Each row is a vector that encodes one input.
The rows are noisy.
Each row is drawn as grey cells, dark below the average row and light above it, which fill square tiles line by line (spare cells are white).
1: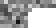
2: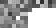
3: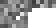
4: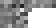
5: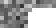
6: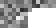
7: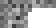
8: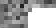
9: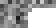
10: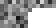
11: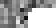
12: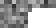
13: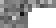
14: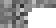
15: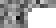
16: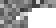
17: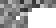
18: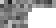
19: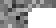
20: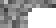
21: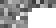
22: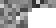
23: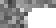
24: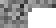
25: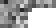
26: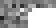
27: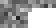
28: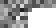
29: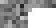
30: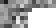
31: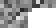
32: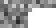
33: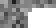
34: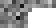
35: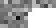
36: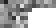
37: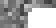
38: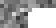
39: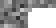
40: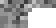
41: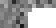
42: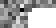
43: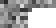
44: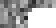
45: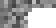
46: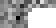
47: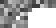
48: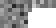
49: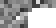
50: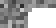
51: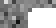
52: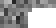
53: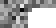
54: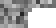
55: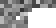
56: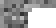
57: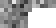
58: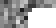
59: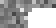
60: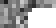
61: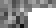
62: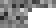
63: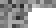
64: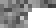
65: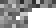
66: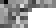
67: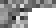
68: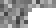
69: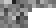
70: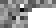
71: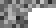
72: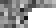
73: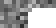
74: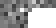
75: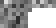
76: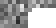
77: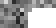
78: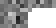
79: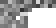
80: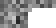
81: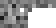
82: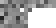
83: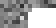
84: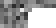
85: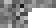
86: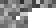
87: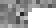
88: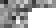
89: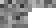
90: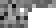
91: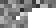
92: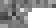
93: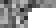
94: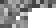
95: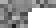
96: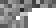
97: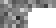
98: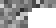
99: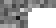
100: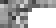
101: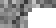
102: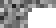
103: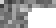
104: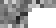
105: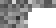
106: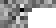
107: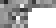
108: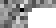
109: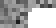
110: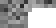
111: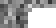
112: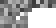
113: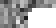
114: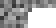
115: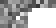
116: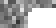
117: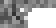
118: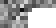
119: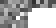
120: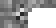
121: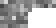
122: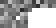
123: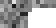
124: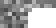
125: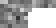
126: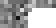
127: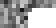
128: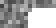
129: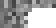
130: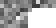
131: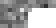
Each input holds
either two labels (each one of 11), or a point on a 6-point line.
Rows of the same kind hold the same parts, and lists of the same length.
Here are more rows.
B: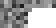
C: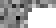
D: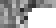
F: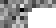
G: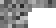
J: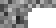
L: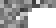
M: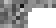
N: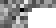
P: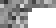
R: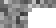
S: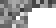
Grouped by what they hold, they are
B, C, G, J, M, R
D, F, L, N, P, S

